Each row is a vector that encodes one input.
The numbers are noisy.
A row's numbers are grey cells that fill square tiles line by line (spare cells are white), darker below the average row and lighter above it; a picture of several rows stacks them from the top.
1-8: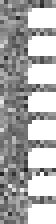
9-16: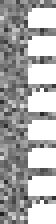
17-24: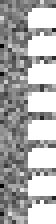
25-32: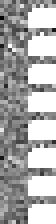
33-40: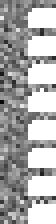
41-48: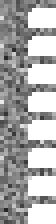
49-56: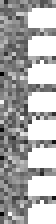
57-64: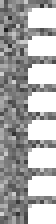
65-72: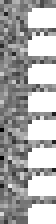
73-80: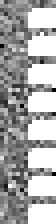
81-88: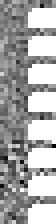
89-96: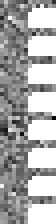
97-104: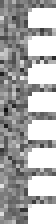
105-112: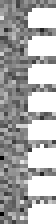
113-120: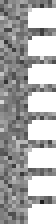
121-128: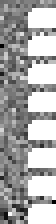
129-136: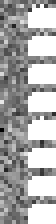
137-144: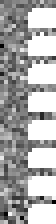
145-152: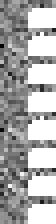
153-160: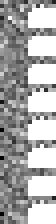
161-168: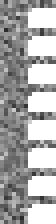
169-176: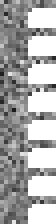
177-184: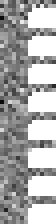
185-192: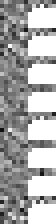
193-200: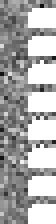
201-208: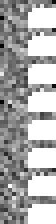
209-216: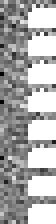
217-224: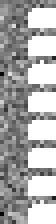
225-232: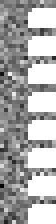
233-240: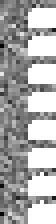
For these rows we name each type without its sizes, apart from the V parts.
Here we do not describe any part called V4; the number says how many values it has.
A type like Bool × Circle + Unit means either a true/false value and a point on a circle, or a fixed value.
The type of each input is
Bool × Bool × Bool + List(Line × V4).
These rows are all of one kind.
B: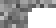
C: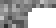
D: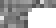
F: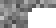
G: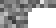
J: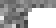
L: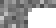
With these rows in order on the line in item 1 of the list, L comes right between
G and J.
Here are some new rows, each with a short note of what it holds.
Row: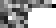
the empty list
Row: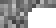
a list of one item
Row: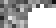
three true/false values
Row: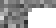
a list of one item
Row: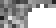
three true/false values
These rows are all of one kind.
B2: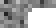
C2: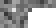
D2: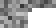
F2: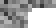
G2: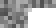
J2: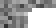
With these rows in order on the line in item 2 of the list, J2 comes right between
C2 and D2.
